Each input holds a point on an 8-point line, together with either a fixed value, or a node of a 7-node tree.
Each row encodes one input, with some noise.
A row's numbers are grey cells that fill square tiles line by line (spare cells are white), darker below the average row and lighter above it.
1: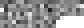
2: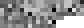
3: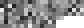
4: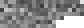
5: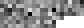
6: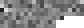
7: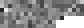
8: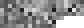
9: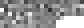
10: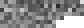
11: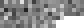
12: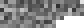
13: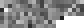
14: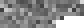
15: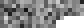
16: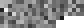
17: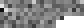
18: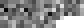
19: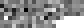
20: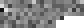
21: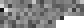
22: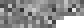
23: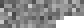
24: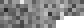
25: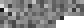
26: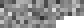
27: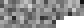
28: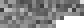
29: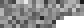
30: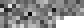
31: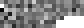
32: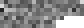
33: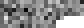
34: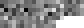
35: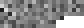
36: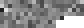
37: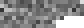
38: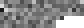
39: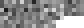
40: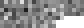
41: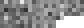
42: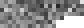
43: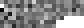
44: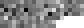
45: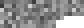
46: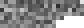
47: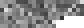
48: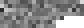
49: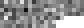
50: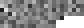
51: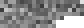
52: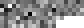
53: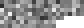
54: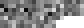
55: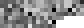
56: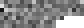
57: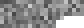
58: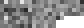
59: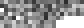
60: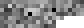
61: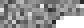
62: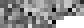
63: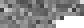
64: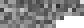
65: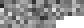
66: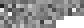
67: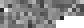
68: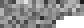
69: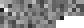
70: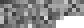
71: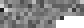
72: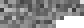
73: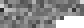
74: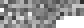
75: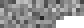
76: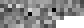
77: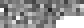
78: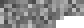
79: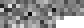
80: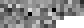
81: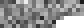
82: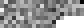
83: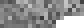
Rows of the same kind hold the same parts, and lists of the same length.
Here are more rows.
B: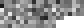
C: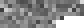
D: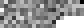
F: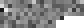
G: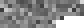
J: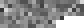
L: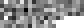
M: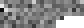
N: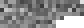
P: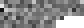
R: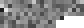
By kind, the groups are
B, D, L
C, F, G, J, M, N, P, R

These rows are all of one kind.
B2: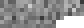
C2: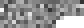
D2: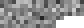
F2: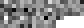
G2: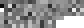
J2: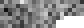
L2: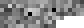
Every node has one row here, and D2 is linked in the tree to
B2 and C2.
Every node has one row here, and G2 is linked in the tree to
B2 and L2.
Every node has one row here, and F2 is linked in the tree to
J2.
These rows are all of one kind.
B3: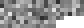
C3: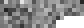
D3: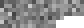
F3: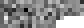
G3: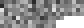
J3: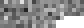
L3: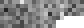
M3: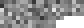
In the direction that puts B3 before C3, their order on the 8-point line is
G3, M3, D3, B3, J3, L3, F3, C3.
